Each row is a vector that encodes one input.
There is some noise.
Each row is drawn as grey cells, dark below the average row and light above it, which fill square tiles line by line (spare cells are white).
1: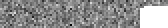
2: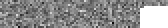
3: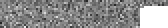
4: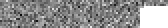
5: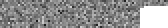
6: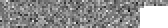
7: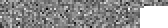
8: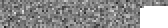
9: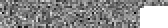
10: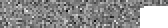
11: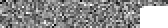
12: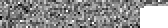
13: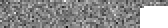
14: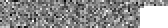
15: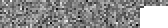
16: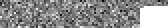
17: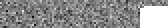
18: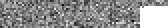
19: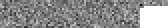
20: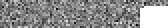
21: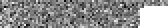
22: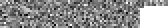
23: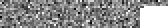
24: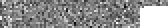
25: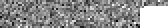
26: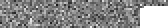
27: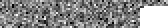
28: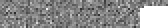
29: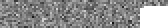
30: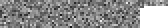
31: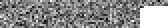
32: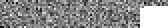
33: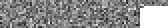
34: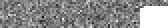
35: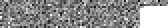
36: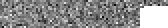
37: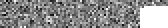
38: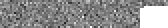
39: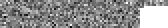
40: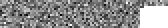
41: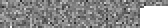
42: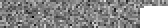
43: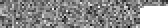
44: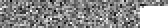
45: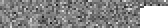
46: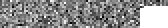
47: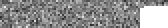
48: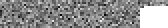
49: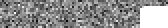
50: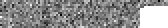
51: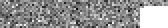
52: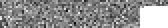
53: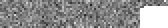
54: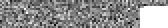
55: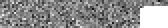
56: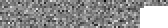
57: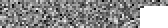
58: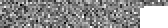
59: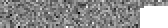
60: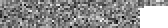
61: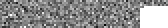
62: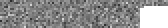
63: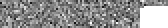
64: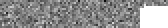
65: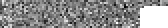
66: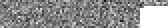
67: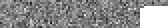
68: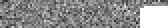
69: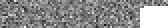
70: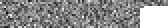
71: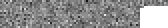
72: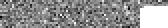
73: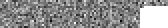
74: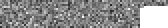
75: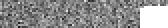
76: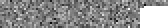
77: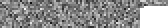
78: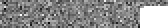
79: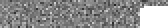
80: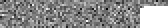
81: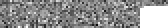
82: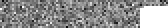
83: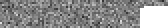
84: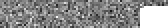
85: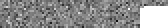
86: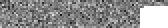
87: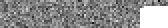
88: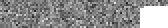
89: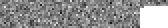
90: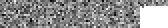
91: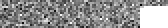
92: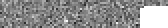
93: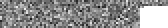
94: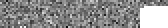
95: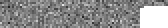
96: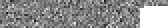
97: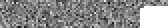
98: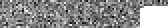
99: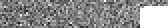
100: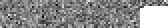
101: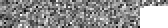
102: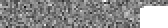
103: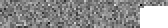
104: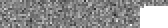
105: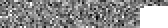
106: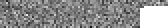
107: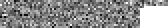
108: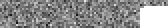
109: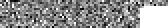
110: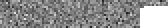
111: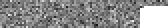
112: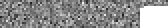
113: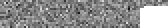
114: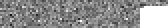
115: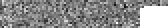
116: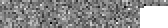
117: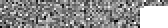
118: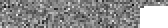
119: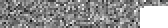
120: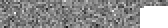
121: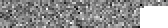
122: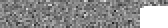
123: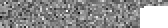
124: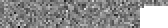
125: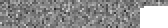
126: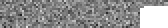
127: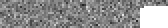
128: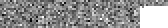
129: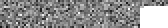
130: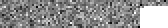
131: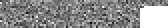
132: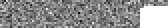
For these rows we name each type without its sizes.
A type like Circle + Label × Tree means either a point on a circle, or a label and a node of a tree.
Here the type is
List(Circle).
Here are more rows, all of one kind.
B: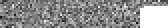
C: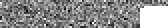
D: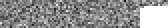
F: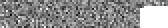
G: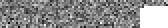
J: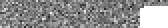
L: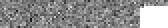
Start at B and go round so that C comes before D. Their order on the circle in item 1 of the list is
B, F, C, G, L, J, D.
